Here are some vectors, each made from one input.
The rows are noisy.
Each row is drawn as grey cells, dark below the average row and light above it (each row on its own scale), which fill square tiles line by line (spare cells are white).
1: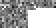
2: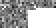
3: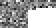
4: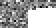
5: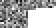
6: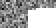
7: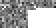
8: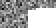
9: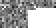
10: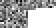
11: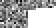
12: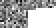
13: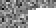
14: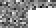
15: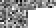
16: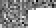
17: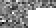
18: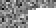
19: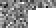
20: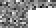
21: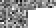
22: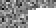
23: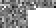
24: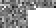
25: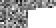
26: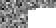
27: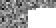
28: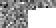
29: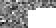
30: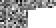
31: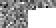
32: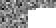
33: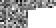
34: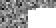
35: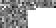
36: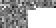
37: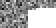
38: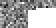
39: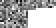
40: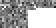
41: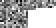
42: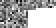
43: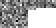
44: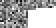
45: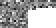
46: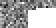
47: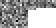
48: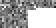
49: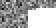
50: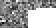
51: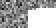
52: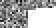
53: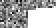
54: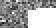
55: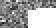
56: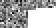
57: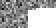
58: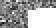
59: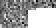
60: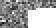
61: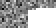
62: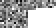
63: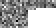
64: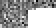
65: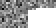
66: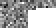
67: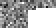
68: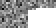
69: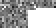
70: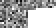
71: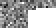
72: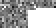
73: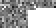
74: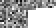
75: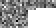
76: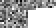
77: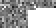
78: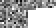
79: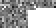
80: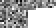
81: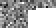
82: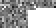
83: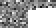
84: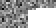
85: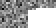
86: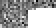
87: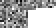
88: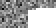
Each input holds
a point on an 8-point circle.
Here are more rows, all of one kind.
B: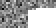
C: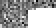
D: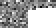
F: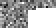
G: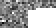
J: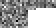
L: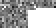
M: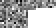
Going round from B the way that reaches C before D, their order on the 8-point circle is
B, C, J, L, G, D, F, M.
